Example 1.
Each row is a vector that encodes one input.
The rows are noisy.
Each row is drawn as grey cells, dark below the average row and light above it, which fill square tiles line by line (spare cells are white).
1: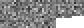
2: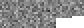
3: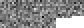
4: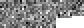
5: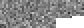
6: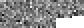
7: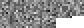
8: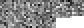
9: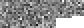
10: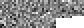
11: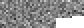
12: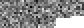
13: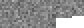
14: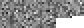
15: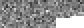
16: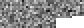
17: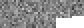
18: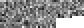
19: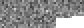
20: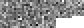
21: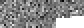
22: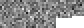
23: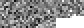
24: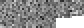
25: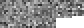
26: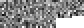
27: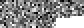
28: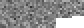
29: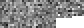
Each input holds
a node of a 7-node tree.
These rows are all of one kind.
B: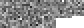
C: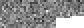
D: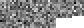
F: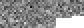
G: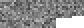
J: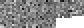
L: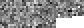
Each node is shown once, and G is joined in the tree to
C and D.
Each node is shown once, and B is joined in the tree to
F.
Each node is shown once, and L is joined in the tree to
J.
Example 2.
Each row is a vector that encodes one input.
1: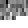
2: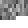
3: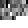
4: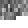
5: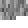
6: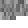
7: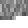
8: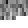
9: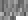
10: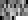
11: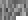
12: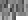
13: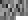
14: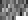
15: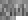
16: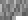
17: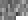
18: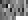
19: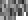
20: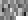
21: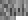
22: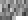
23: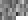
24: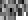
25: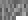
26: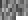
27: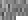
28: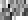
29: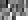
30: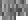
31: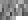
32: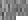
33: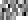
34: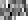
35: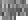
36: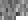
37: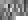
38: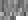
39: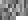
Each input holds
a point on an 8-point line.
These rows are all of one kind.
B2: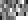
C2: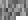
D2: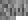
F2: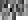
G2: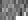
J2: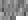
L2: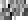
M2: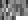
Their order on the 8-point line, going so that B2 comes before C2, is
B2, C2, G2, M2, F2, J2, L2, D2.
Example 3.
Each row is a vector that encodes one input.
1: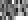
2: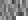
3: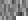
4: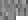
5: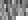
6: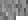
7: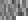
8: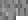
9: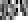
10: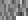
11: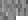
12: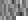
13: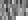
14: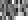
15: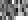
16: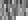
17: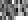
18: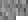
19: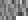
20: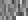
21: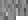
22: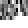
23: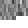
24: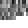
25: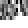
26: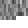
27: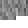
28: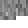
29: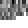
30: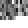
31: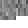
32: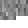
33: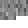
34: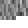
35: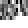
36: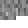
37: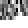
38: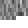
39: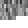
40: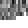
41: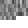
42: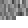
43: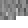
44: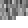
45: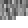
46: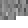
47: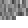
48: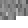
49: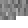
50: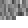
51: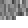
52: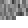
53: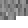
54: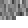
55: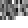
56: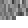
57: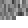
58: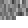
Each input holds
a point on a 6-point line.
